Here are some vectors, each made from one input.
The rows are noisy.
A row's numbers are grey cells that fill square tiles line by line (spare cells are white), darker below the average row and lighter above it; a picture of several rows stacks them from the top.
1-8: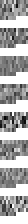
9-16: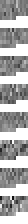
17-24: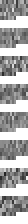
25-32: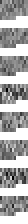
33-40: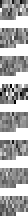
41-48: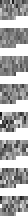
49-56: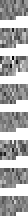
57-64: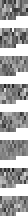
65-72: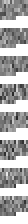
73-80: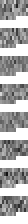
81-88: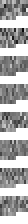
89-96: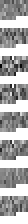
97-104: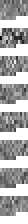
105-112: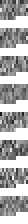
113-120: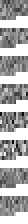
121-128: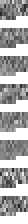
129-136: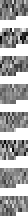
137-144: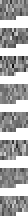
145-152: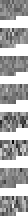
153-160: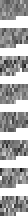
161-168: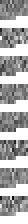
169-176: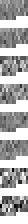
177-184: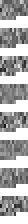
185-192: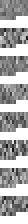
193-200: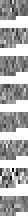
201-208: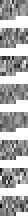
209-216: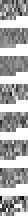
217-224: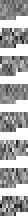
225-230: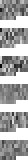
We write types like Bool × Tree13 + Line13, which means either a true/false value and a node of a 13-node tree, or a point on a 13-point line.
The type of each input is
Bool × Line6 × (Line6 + Line9).
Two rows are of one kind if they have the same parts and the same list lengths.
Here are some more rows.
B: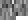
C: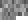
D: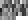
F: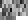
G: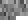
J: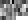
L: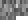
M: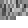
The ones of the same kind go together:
B, C, F, G, L, M
D, J

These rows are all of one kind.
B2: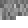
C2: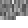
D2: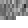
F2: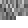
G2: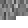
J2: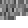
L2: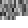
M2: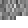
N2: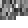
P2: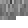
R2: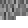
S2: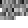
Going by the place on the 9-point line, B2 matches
C2, G2, M2 and R2.
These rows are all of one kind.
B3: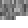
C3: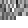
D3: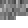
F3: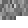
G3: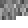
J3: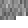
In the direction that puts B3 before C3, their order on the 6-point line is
F3, D3, B3, G3, J3, C3.
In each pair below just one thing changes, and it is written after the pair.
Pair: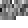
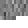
the true/false value
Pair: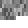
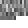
the place on the 9-point line
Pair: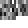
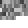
the true/false value
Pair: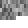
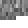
the true/false value
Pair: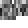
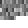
the true/false value
